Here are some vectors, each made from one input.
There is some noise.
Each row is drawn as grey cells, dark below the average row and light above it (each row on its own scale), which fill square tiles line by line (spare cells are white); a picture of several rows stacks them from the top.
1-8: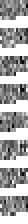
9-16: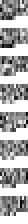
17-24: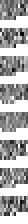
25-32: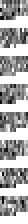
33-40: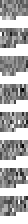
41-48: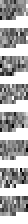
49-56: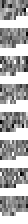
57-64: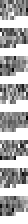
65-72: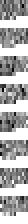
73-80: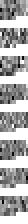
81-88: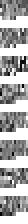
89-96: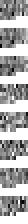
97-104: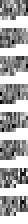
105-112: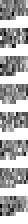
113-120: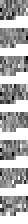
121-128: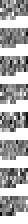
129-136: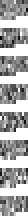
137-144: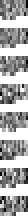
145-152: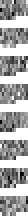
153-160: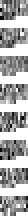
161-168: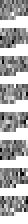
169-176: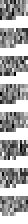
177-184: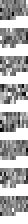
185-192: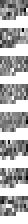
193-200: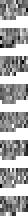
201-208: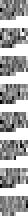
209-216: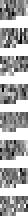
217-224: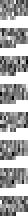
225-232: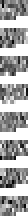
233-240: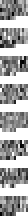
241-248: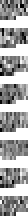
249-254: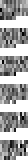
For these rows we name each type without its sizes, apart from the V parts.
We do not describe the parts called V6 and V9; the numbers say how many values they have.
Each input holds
either a point on a line and a true/false value, or a value of V6 and a value of V9.
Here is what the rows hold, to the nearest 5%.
About 60% of them hold a point on a line and a true/false value. The rest hold a value of V6 and a value of V9.
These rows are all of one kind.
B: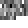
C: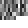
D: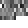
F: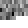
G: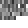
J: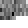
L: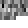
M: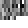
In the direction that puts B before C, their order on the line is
L, B, D, G, C, M, J, F.
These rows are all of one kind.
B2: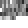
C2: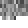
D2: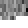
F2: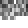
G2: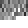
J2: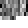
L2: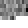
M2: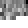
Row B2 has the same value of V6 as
D2 and L2.
